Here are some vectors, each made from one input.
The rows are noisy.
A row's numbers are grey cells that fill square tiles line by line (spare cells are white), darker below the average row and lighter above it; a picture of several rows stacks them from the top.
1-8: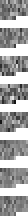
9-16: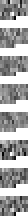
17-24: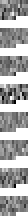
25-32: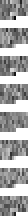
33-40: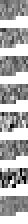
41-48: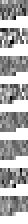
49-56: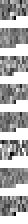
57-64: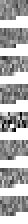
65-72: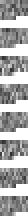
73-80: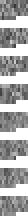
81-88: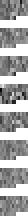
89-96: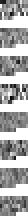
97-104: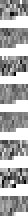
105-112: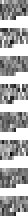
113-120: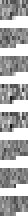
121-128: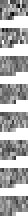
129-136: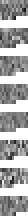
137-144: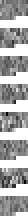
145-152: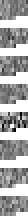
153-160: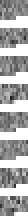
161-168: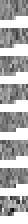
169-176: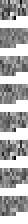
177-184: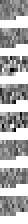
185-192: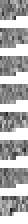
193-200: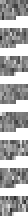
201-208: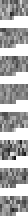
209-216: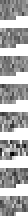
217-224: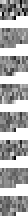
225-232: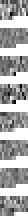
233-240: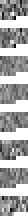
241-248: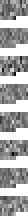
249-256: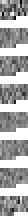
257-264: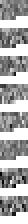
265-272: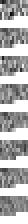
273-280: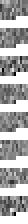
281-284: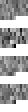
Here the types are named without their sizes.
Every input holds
a point on a line.
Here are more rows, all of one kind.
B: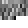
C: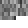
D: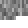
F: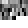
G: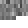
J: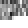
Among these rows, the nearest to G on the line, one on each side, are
C and J.
